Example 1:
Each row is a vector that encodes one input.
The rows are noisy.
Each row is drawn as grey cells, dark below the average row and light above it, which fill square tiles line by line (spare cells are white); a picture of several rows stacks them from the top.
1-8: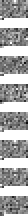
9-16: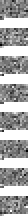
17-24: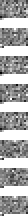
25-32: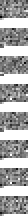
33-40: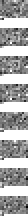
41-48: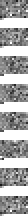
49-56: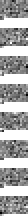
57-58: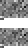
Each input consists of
either a point on a 5-point line, or a point on a 6-point line.
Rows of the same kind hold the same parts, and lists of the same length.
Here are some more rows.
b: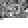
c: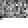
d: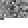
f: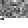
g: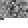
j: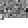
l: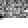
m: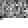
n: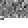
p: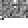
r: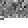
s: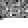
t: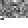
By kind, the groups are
b, c, l, m, s
d, f, g, j, n, p, r, t

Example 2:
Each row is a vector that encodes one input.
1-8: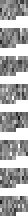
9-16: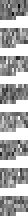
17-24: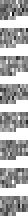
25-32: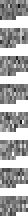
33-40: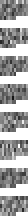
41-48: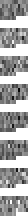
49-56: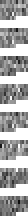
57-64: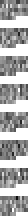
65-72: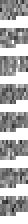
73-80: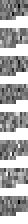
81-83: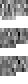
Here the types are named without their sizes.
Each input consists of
a point on a circle, together with either a fixed value, or a node of a tree.
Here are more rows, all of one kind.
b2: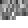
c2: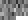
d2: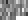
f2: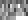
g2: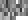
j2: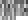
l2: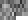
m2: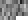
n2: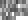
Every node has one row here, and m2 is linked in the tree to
j2 and l2.
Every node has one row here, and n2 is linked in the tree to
b2 and f2.
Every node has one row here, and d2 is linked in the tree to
c2.
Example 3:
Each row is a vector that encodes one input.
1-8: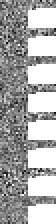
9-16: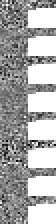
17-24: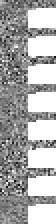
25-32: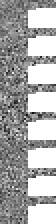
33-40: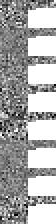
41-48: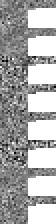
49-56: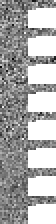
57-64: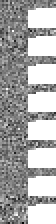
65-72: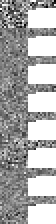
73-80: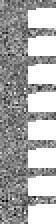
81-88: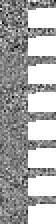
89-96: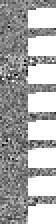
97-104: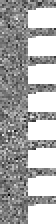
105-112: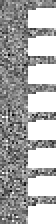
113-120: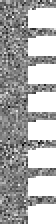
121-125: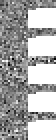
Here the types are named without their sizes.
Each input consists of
a list of points on a line.
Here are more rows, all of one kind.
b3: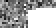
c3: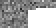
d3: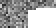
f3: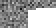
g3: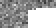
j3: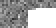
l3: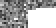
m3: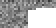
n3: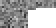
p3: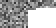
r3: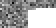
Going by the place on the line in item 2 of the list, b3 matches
f3, p3 and r3.
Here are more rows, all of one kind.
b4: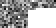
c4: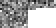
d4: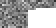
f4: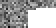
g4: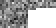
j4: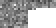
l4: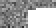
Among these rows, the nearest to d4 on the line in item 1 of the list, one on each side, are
b4 and c4.
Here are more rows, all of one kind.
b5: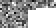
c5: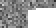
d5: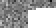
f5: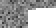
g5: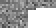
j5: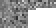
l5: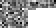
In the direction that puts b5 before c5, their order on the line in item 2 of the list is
f5, l5, d5, g5, b5, c5, j5.
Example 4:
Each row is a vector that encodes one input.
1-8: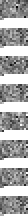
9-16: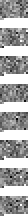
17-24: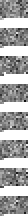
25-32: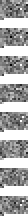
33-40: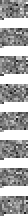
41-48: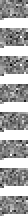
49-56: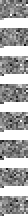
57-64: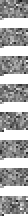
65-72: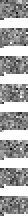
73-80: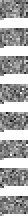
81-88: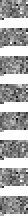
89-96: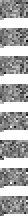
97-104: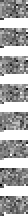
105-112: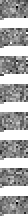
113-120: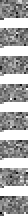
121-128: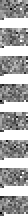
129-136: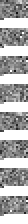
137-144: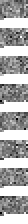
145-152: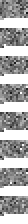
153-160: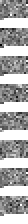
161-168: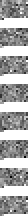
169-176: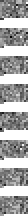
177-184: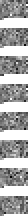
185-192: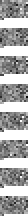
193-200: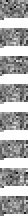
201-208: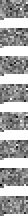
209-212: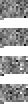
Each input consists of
either a point on an 11-point circle, or a point on a 17-point circle.
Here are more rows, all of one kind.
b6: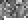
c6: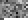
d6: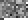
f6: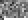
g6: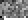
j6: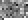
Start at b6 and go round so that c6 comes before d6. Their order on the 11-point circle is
b6, c6, d6, j6, f6, g6.
